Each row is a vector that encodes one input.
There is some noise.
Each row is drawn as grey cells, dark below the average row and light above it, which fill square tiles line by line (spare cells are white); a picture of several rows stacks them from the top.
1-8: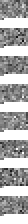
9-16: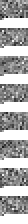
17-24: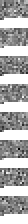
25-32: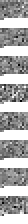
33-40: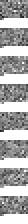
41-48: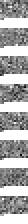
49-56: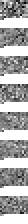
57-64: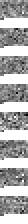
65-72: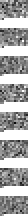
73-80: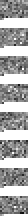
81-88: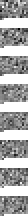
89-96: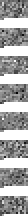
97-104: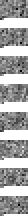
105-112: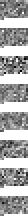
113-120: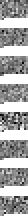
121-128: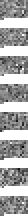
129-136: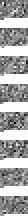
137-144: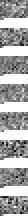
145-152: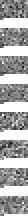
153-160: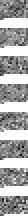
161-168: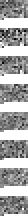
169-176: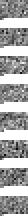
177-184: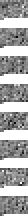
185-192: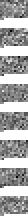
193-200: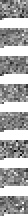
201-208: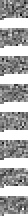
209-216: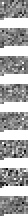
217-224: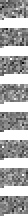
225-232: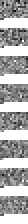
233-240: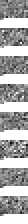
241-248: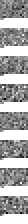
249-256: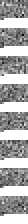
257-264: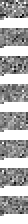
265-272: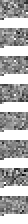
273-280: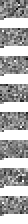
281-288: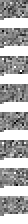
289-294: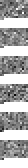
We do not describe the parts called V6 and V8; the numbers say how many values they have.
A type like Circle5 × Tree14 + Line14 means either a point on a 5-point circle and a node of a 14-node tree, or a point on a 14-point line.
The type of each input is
(Line9 + Tree11) × (Line10 + V8) × V6.
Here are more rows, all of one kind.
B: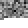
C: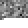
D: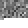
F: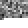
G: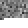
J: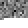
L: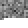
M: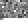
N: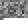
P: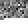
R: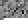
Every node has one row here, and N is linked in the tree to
B, C, L and R.
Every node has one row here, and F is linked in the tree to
G and J.
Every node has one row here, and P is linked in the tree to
M.
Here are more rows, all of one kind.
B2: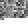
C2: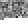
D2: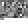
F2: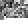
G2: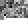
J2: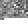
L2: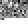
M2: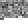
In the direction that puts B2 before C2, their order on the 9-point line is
M2, F2, G2, J2, B2, L2, C2, D2.
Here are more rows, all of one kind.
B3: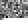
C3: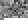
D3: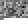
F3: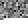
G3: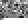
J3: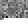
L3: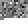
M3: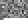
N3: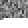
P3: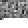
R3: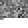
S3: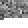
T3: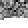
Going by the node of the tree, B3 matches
L3 and P3.
